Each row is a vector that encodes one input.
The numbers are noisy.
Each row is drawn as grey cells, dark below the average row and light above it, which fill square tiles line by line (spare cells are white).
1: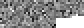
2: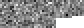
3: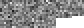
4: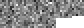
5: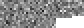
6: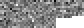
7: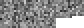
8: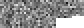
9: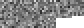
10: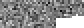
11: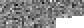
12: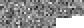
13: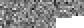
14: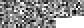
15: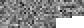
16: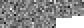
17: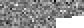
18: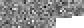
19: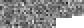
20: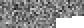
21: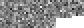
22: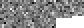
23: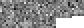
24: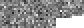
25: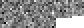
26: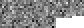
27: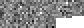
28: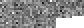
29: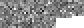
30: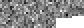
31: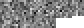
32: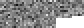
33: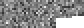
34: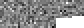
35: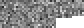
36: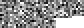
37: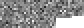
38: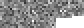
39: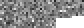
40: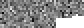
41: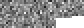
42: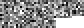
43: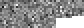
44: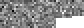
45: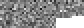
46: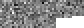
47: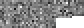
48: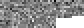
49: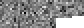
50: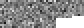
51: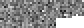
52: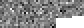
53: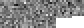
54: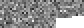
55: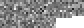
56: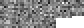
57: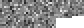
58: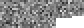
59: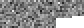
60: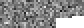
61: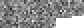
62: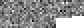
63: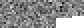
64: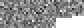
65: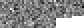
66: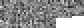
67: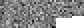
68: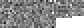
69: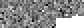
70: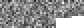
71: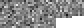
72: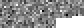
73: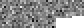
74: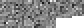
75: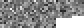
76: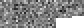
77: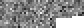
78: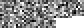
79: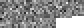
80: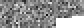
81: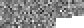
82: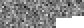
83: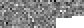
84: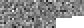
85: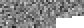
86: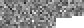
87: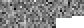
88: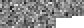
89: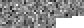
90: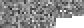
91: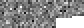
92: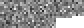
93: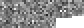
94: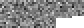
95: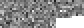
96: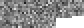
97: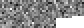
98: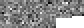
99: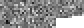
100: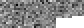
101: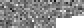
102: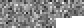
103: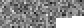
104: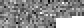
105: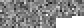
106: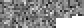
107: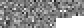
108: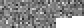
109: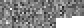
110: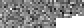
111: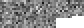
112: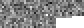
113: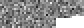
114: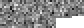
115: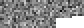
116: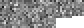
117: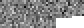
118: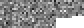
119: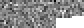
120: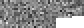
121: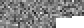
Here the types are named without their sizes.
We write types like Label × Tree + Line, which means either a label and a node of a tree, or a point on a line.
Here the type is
List(Line).
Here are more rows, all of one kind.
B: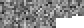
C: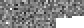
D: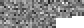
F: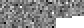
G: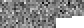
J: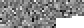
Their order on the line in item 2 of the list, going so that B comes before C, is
F, J, B, D, G, C.
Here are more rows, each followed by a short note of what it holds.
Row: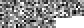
the empty list
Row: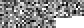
the empty list
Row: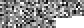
the empty list
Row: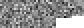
a list of one item
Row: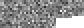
a list of one item
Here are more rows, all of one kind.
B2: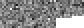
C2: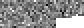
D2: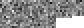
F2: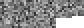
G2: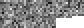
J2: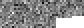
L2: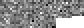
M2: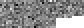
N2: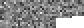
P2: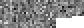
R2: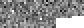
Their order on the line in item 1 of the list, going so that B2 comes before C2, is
L2, N2, P2, F2, G2, R2, J2, D2, M2, B2, C2.
